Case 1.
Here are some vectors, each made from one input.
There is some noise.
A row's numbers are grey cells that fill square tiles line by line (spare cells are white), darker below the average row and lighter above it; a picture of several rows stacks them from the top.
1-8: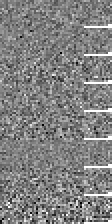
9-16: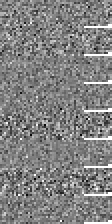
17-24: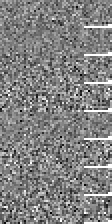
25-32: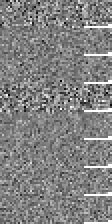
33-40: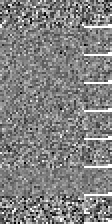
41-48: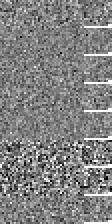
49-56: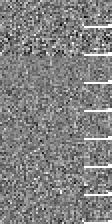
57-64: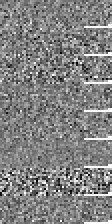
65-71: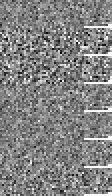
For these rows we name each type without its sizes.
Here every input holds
a point on a line, together with either a fixed value, or three true/false values.
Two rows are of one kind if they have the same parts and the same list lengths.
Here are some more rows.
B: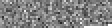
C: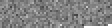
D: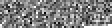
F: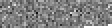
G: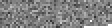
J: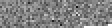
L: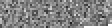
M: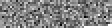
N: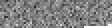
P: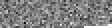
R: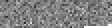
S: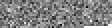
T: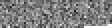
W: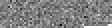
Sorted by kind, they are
B, C, D, G, J, L, M, N, P, R, S, T, W
F

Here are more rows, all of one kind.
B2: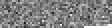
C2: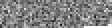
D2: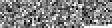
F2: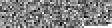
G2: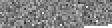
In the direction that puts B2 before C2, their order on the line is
B2, G2, D2, C2, F2.
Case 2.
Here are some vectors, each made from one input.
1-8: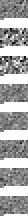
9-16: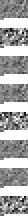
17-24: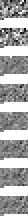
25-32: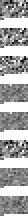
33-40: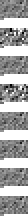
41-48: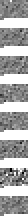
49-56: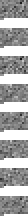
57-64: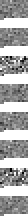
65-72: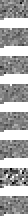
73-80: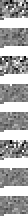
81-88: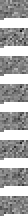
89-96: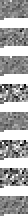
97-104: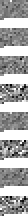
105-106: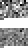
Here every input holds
either a point on a 6-point circle, or a point on an 11-point line.
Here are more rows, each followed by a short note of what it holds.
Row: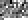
a point on a 6-point circle
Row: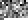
a point on a 6-point circle
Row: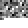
a point on a 6-point circle
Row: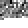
a point on a 6-point circle
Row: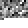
a point on a 6-point circle
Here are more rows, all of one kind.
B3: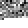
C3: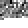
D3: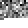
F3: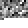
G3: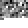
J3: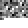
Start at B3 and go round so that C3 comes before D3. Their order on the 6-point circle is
B3, C3, G3, J3, F3, D3.
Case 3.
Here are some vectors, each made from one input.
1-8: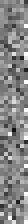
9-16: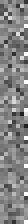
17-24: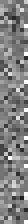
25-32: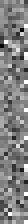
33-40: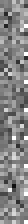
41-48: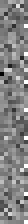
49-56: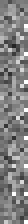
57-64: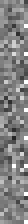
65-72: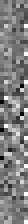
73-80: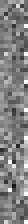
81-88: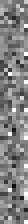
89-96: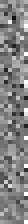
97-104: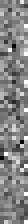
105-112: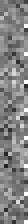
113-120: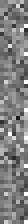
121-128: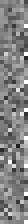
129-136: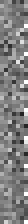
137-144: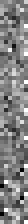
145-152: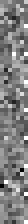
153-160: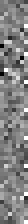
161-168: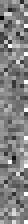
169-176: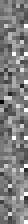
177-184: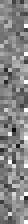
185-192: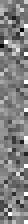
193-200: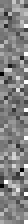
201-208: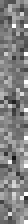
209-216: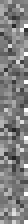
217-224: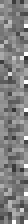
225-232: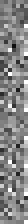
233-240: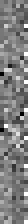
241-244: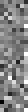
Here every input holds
a true/false value, together with either a fixed value, or a node of an 11-node tree.
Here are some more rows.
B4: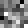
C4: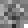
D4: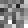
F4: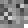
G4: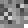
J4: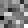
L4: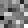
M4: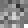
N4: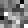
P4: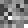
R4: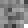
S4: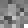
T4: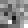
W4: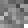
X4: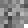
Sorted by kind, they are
B4, J4, L4, N4
C4, D4, F4, G4, M4, P4, R4, S4, T4, W4, X4

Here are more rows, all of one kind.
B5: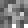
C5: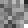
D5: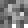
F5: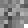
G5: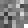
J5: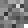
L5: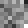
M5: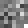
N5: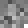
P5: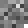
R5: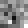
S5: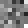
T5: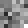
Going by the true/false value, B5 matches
D5, N5 and S5.
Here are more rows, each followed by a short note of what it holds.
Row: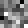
a true/false value
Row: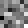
a true/false value
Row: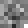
a node of an 11-node tree and a true/false value
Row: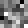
a true/false value
